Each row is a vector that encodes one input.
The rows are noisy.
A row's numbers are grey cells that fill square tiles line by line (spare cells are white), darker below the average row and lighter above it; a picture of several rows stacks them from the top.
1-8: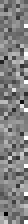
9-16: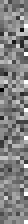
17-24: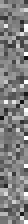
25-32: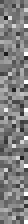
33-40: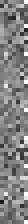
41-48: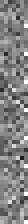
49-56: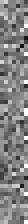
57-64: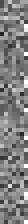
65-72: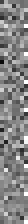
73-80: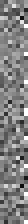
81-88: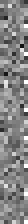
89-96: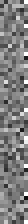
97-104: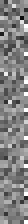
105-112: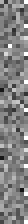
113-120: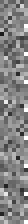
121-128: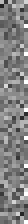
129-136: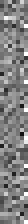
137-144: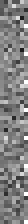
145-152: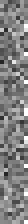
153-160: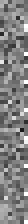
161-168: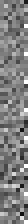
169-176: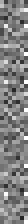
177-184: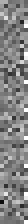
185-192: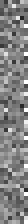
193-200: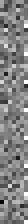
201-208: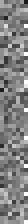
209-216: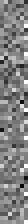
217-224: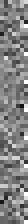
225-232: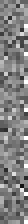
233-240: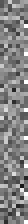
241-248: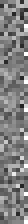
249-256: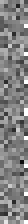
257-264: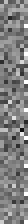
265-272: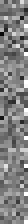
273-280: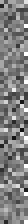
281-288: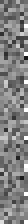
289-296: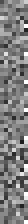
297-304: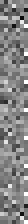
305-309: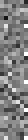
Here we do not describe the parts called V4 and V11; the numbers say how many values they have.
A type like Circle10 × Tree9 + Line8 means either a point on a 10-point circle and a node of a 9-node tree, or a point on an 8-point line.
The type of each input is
(Bool × Line6 + V4) × Line8 + V11.
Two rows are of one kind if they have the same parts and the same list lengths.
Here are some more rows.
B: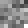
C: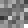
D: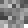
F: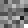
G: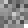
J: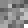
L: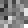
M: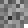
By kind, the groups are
B, C, D, J, L
F
G, M

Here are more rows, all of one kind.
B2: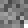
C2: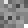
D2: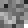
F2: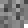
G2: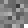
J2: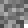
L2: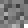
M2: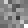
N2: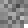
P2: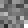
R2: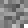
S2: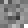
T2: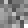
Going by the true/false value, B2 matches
N2 and T2.
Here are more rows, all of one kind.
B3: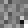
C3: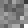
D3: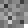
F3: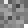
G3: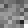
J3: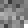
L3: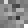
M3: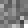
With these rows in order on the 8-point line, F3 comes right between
B3 and L3.
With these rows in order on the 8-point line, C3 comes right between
L3 and M3.
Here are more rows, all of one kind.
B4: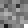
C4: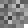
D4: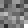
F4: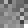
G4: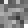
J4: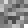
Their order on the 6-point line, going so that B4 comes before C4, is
J4, B4, C4, G4, D4, F4.
